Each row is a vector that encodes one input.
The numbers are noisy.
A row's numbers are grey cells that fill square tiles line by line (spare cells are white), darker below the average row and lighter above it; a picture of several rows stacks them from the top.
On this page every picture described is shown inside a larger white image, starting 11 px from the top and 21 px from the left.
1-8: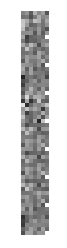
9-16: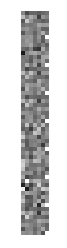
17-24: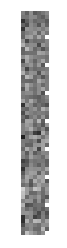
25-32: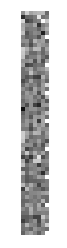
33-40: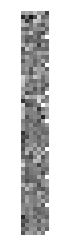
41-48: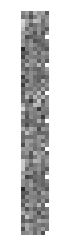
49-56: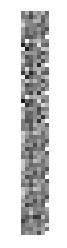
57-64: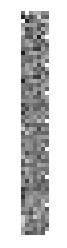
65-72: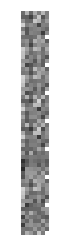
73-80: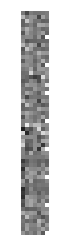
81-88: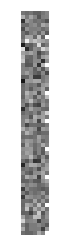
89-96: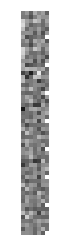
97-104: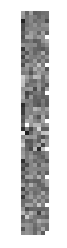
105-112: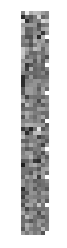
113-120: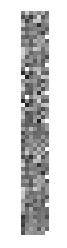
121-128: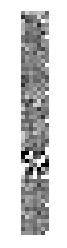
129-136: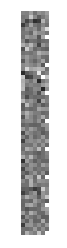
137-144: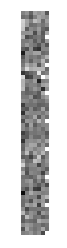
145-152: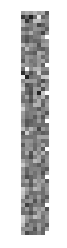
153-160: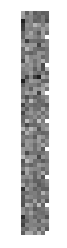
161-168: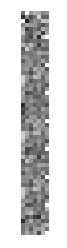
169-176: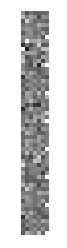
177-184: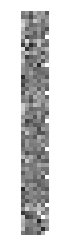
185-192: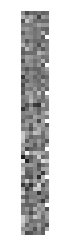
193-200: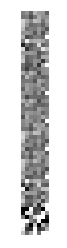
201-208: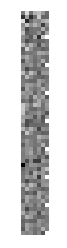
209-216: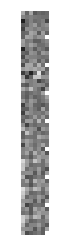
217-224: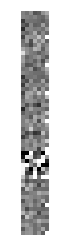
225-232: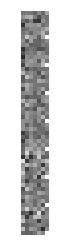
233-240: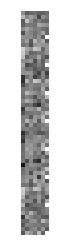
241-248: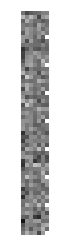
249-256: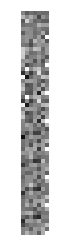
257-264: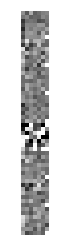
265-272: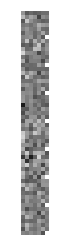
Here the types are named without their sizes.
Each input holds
a list of points on a line.
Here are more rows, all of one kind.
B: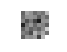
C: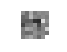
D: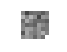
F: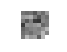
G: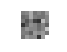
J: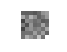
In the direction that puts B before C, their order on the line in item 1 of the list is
D, J, F, B, G, C.
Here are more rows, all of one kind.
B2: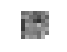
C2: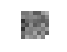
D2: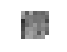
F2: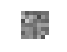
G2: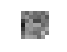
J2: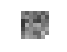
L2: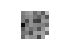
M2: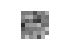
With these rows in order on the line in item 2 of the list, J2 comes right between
G2 and M2.
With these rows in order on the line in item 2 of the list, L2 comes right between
D2 and G2.
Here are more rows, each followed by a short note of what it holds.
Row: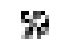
the empty list
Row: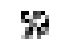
the empty list
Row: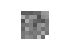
a list of two items
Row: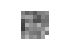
a list of two items
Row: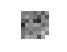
a list of two items
